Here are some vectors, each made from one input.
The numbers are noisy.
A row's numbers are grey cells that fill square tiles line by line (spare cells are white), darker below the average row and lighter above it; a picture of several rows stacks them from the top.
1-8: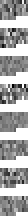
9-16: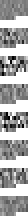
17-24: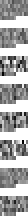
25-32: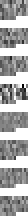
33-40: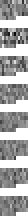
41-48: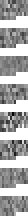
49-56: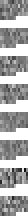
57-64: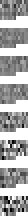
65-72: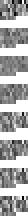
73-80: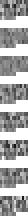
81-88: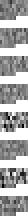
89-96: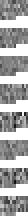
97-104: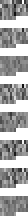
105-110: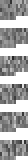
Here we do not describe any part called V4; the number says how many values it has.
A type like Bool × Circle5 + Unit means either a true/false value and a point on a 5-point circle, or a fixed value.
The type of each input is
(Bool × Label6 + Line5) × V4.
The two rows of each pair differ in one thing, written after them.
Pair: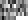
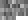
the label
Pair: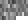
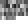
the true/false value
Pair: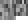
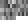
the label
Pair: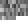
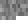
the true/false value
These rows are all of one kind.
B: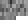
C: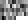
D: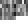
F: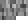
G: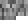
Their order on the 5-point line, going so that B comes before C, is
B, G, F, D, C.
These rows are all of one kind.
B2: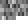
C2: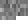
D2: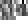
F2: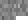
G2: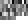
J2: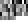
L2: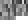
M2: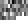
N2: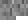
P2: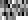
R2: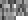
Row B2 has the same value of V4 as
C2, M2 and P2.
